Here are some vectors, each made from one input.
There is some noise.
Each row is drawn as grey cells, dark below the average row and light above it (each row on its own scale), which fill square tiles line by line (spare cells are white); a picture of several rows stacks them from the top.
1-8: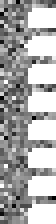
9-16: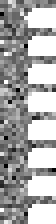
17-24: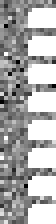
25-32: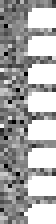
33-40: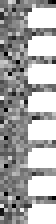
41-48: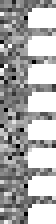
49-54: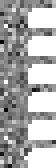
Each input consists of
a list of up to two points on a 6-point circle.
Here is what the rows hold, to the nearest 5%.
All of them are lists of up to two points on a 6-point circle: about 10% are empty, 40% hold one and 50% two.
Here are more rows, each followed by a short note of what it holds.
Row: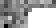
a list of two items
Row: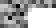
the empty list
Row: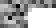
the empty list
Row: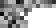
a list of two items
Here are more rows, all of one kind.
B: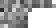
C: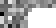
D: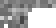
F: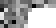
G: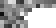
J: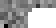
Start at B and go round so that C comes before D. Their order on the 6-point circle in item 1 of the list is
B, F, J, G, C, D.
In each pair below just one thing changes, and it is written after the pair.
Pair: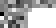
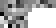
the place on the 6-point circle in item 2 of the list
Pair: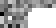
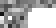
the place on the 6-point circle in item 2 of the list
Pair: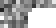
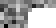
the place on the 6-point circle in item 1 of the list
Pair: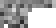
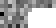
the place on the 6-point circle in item 1 of the list
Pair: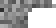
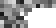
the place on the 6-point circle in item 1 of the list
